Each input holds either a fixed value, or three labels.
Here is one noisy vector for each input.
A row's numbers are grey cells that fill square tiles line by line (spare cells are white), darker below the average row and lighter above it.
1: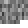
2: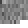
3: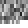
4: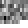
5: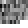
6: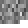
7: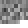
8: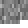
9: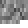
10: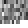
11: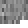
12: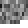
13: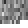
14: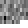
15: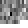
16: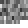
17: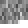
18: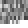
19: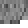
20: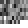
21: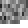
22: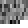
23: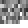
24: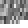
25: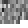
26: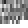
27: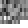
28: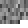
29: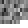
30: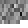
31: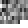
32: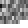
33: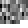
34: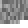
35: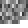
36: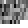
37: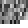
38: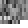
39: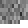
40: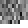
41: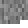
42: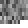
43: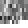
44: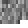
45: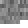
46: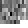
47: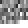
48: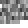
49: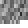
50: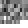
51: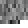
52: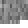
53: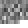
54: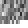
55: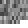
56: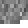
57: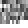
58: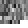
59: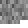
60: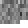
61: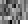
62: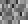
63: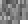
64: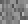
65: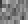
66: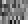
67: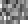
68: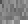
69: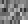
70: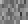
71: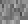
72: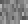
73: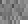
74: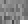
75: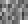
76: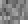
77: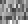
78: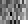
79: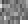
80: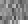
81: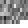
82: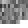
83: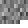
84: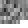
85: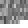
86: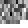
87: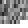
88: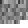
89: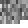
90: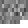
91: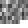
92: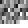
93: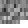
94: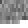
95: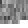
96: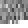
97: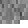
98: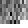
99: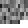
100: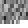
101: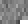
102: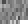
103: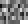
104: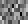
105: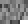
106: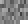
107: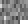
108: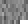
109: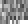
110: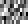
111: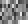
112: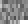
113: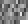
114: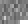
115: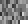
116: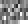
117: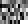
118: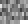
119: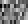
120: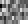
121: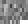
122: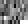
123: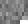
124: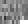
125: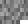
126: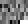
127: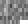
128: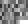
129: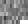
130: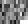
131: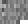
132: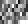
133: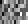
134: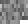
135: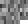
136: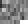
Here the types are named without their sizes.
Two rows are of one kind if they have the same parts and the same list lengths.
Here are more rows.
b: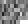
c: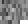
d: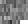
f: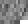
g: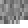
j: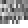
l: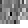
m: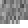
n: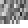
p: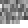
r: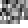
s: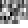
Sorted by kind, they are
b, c, d, f, g, j, m, n, p, r
l, s

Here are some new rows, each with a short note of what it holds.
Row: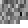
three labels
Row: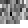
a fixed value
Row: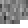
three labels
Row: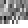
three labels
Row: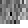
a fixed value
